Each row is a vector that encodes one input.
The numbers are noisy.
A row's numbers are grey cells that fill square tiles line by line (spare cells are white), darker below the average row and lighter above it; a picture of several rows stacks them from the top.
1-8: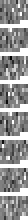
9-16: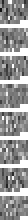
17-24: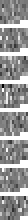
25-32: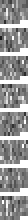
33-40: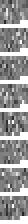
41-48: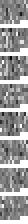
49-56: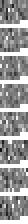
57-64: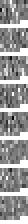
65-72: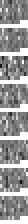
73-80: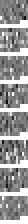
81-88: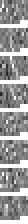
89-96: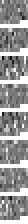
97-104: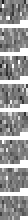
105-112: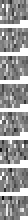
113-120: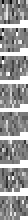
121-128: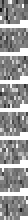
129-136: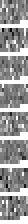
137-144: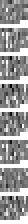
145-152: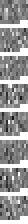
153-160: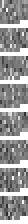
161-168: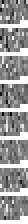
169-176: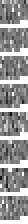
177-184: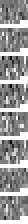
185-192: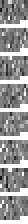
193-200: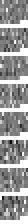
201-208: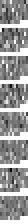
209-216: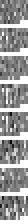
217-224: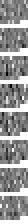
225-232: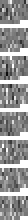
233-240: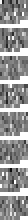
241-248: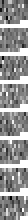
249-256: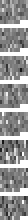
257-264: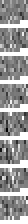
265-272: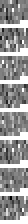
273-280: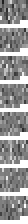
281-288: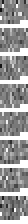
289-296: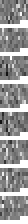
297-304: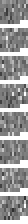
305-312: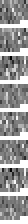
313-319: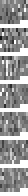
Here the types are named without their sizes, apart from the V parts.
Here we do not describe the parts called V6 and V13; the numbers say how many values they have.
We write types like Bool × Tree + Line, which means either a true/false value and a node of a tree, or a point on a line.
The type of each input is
(Bool × Bool × Bool × Bool + V13) × Line + V6.
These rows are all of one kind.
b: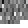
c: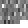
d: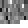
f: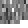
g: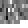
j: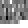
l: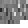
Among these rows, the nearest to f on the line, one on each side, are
j and l.
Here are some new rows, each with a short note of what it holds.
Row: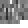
a point on a line and a value of V13
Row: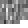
a point on a line and four true/false values
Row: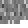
a point on a line and four true/false values
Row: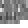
a point on a line and four true/false values
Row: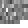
a point on a line and four true/false values
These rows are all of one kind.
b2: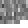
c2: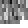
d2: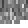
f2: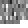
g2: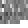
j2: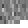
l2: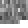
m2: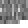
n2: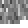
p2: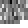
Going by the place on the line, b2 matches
g2, j2, l2 and m2.
